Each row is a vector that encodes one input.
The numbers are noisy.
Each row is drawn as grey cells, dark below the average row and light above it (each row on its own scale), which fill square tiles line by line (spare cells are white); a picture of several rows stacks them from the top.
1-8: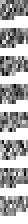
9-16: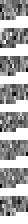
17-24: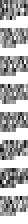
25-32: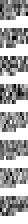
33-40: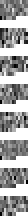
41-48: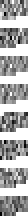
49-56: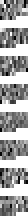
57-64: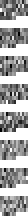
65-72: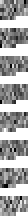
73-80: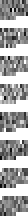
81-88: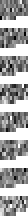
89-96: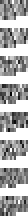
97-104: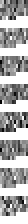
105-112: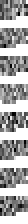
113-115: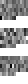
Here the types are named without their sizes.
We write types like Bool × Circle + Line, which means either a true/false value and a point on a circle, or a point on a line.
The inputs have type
(Bool × Bool × Bool × Bool + Unit) × Tree + Label.
